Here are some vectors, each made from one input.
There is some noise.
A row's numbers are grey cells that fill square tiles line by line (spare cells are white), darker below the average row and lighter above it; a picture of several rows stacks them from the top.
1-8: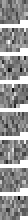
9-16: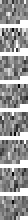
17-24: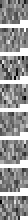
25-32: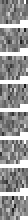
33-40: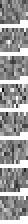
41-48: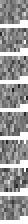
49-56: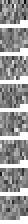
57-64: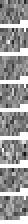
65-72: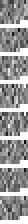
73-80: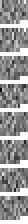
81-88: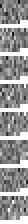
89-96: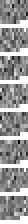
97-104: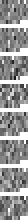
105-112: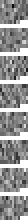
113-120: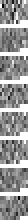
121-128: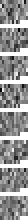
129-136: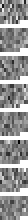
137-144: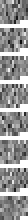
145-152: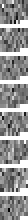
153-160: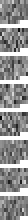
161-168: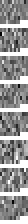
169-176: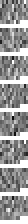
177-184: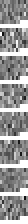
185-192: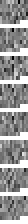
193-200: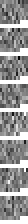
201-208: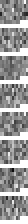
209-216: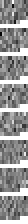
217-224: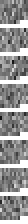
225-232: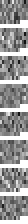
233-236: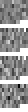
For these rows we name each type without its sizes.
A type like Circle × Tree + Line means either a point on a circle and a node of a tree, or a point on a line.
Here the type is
(Bool × Bool × Bool × Bool + Label) × Line.
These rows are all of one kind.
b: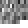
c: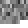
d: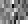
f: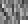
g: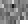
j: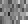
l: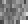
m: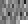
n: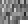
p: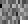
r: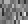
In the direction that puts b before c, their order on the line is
b, n, d, c, m, g, j, l, r, p, f.
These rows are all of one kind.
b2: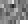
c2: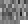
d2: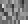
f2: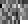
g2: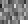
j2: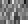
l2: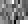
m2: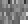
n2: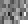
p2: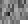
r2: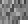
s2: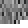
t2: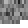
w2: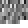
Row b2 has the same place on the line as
m2, p2, s2 and t2.
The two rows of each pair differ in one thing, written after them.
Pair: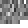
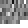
the place on the line
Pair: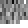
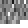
the label
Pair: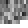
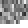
the label
